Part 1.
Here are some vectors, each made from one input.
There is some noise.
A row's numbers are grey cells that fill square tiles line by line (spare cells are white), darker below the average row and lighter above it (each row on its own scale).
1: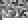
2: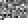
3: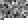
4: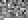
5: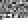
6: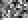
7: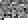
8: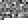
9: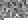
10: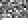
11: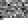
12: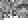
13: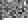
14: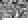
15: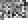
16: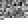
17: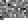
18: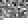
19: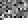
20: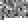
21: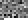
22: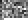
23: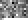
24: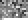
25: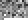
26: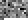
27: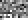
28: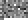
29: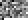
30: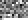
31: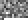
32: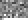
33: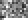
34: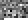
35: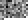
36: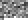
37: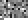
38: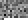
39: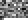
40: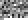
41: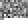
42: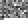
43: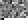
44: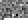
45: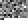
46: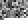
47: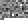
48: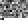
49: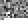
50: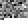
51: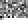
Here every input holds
four true/false values.
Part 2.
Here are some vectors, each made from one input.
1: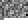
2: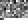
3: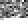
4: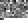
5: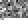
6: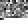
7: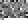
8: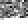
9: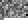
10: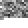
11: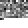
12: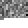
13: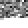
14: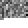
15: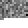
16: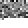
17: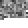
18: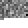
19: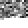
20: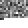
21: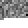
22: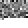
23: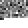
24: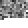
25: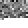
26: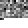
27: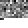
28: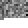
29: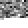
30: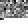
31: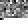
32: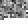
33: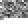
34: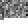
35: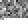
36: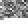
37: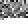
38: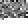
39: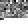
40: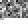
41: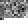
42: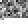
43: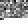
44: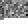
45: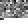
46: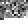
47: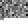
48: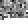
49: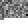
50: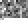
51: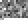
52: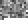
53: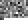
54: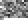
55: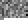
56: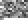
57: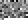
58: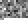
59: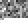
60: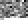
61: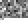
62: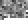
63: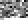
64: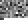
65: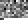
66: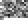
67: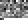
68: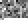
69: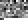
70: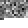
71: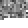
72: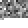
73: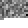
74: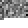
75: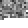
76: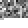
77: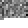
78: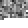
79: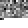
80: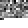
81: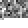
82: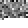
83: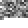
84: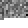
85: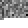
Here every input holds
a point on a 9-point circle.
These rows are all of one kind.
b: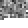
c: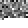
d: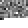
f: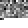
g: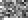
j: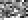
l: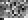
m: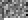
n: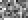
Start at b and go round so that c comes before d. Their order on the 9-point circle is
b, c, n, g, j, m, d, l, f.
